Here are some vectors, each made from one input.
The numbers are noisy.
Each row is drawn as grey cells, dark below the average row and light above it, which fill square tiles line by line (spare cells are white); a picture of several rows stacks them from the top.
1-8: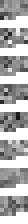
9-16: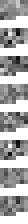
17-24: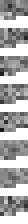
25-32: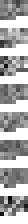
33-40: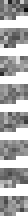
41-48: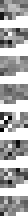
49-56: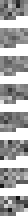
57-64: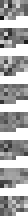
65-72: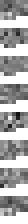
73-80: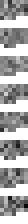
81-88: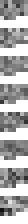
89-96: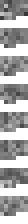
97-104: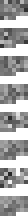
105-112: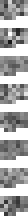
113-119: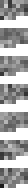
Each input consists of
a point on an 8-point line.
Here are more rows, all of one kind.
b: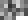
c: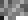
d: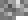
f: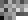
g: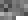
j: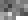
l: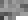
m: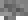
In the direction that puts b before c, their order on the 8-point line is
f, g, j, m, d, b, l, c.
